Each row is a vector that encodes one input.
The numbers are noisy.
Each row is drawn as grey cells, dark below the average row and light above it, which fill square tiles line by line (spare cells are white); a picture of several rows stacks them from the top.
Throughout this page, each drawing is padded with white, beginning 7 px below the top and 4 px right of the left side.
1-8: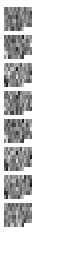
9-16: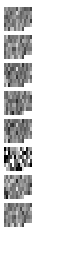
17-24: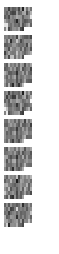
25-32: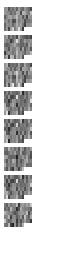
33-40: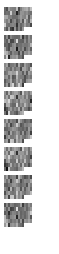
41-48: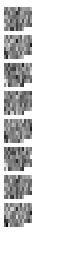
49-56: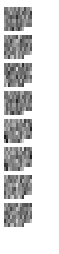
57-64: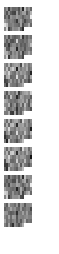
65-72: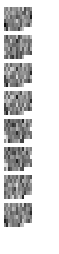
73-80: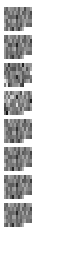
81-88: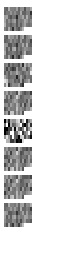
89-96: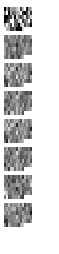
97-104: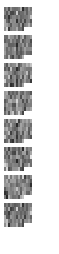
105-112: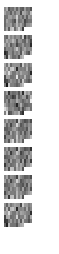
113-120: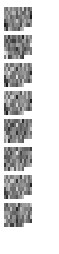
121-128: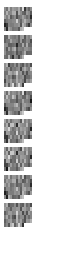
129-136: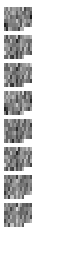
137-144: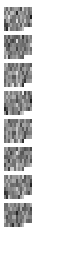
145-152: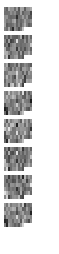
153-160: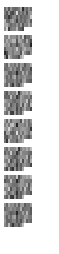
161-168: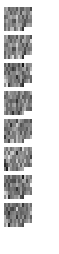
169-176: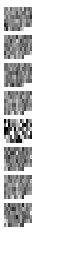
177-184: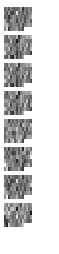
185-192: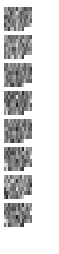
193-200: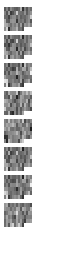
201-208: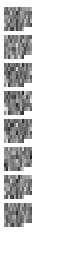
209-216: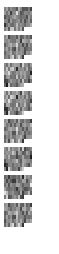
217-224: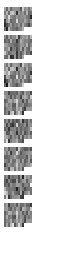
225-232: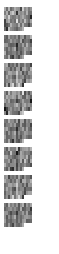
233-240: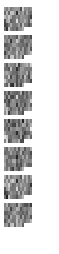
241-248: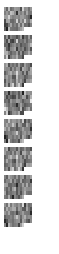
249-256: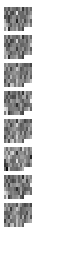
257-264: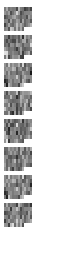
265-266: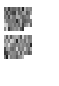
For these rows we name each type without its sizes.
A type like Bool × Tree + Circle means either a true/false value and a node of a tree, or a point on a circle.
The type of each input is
Bool × Bool × Bool + Unit.
